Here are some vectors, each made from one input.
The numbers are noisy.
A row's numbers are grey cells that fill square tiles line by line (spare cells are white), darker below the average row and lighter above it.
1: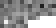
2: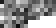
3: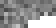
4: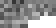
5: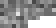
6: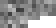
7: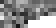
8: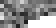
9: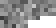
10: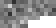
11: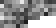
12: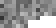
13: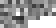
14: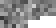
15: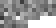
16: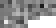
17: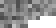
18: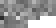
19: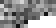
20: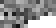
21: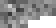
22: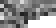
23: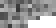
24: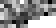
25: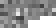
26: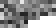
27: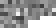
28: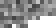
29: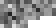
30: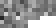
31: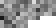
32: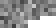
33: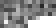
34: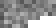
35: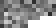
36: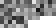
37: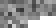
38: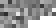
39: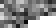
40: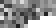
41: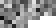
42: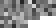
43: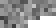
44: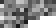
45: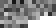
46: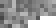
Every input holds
either a point on a 4-point line, or a node of a 7-node tree.
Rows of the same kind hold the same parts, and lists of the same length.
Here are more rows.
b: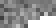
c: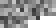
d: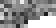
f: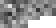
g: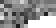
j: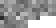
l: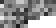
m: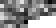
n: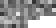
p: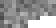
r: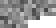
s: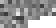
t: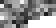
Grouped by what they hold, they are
b, c, f, j, n, p, r, s
d, g, l, m, t

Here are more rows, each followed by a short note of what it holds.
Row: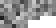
a node of a 7-node tree
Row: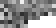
a point on a 4-point line
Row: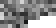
a point on a 4-point line
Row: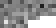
a node of a 7-node tree
